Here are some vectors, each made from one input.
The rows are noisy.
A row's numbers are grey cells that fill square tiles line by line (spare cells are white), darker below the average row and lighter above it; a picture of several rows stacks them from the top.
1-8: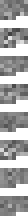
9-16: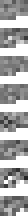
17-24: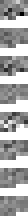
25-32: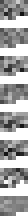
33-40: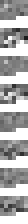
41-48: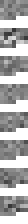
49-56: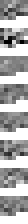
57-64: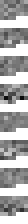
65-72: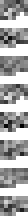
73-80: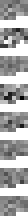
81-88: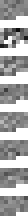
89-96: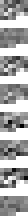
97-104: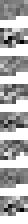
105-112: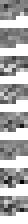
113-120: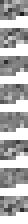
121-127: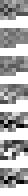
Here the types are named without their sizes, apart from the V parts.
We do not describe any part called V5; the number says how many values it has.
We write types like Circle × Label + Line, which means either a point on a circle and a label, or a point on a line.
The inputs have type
(Bool × Bool × Bool + V5) × Line.
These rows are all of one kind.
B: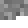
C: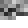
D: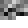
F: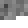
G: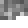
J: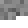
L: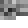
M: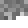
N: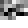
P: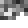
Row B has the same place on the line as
L, M and N.
